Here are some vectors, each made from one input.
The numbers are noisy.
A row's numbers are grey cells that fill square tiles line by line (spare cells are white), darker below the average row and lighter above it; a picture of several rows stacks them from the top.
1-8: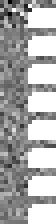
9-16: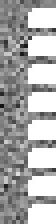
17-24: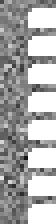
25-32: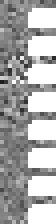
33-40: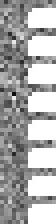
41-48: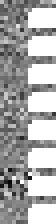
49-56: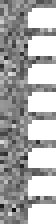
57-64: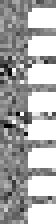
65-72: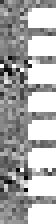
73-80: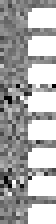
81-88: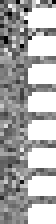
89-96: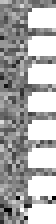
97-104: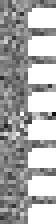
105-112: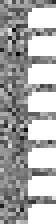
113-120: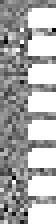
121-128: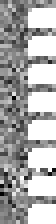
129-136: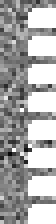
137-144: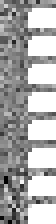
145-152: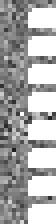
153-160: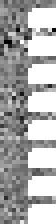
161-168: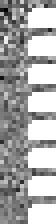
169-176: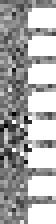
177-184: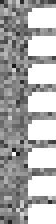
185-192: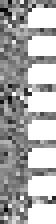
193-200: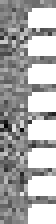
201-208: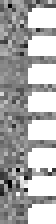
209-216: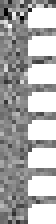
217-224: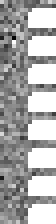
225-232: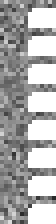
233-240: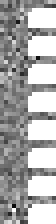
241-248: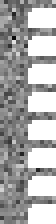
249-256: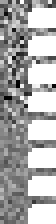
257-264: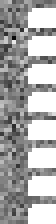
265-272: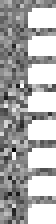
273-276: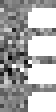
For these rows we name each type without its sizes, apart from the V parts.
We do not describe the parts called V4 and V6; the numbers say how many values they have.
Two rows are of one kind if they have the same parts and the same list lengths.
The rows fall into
3 kinds.
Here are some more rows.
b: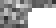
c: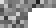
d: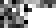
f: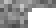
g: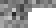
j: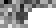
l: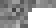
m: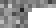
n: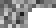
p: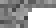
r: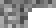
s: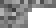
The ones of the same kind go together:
b, c, j, l, m, p, r
d
f, g, n, s

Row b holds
four true/false values and a value of V6.
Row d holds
a value of V4.
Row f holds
a point on a line and a value of V6.
